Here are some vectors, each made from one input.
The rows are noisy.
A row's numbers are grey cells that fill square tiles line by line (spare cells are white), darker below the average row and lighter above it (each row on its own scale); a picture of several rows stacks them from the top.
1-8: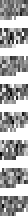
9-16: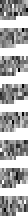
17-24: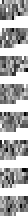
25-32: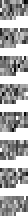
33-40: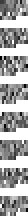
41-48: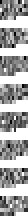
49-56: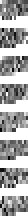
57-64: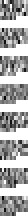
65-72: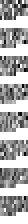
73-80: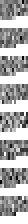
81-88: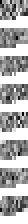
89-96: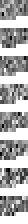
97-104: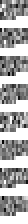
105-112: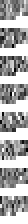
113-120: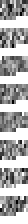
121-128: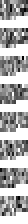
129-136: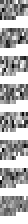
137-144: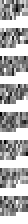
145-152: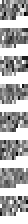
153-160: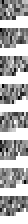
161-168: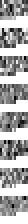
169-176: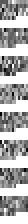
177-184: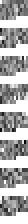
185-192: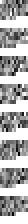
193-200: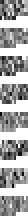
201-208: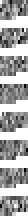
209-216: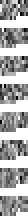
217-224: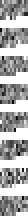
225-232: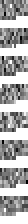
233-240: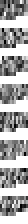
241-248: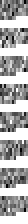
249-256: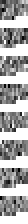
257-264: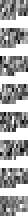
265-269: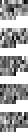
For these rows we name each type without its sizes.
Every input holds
a node of a tree and a true/false value, together with either a point on a circle, or a fixed value.
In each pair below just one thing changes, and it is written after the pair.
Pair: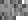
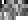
the node of the tree
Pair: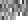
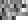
the node of the tree
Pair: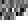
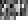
the true/false value
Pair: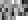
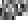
the true/false value
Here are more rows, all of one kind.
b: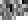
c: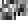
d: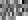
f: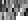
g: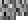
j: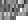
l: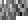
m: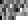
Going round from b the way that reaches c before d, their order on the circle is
b, c, j, f, l, d, m, g.
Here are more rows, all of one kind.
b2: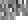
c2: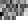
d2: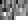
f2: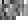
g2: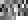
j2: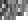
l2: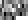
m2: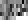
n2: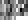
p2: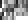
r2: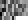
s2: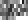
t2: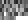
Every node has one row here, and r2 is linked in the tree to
d2, j2 and t2.
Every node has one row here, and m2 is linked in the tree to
f2, l2 and s2.
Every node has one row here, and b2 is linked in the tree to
f2.
